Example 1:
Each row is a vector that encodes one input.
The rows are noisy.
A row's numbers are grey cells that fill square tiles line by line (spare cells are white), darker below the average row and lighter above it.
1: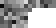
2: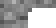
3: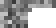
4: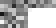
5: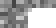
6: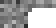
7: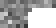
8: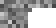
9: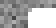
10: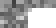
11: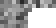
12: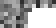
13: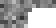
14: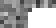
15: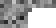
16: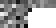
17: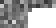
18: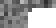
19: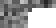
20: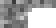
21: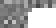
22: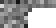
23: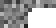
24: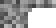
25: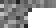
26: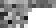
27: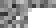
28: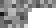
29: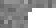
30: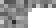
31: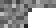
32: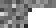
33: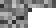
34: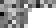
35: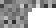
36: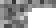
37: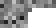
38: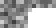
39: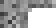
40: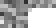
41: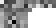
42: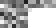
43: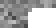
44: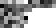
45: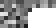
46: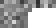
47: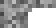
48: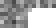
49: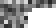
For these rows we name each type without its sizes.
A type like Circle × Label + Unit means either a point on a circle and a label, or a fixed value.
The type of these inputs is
Tree.
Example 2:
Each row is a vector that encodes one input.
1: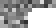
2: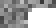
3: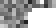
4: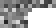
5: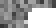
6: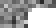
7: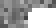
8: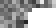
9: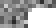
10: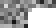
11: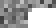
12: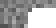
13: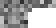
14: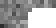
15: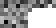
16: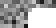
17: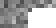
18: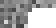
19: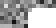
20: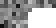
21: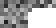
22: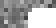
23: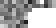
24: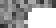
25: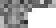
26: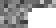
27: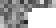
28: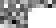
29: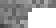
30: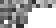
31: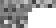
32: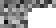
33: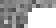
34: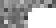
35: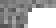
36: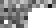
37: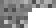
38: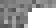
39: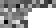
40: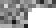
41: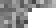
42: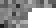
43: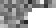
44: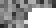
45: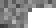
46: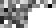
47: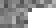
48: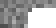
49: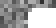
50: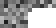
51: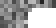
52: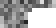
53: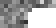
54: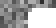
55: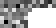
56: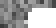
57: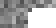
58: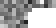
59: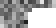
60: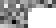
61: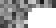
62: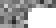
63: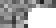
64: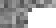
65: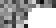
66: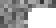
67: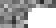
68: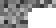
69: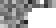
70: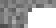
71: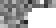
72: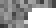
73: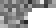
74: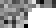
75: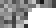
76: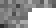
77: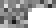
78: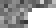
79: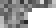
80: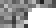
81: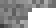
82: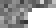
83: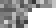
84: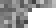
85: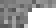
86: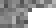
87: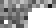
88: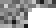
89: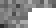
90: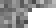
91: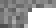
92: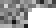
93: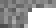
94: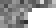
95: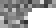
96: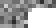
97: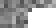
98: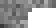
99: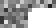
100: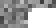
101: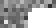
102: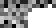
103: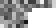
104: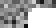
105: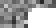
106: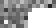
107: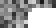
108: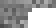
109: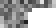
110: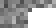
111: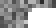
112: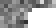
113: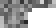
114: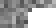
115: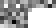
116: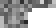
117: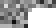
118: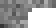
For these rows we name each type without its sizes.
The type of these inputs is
Line.
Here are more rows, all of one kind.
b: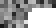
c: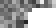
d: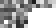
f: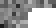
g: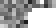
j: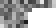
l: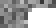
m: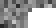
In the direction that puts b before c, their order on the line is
l, b, f, m, d, c, j, g.
